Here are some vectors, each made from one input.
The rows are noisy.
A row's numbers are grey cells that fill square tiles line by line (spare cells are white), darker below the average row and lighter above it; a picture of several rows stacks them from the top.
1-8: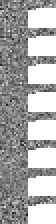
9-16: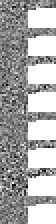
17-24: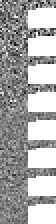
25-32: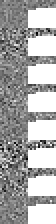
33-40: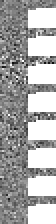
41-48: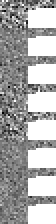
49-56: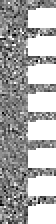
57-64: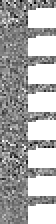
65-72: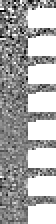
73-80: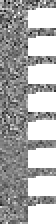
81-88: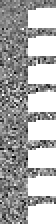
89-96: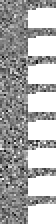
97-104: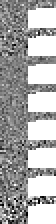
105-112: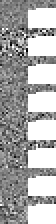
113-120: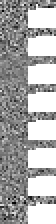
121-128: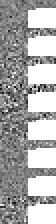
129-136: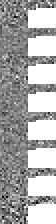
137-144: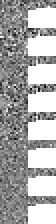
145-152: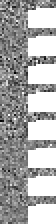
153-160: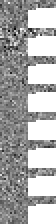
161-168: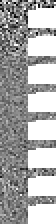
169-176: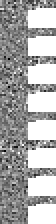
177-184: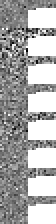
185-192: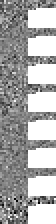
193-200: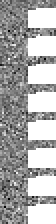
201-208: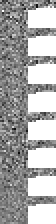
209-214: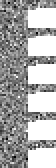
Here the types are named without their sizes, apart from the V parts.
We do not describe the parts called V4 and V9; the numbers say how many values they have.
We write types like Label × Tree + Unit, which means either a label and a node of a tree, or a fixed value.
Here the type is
((Bool × Bool × Bool + Line) × V9 + Label × V4) × Line.
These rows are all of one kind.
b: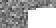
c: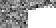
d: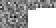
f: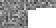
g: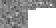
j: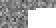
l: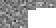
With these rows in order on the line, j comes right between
d and g.
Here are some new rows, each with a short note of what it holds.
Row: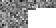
a point on a line, three true/false values and a value of V9
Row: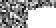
a point on a line, three true/false values and a value of V9
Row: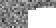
a point on each of two lines and a value of V9
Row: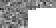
a label, a point on a line and a value of V4
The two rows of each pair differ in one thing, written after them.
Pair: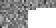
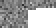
one of the three true/false values
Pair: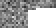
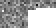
the value of V9
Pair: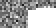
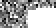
the value of V9
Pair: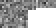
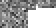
the place on the line
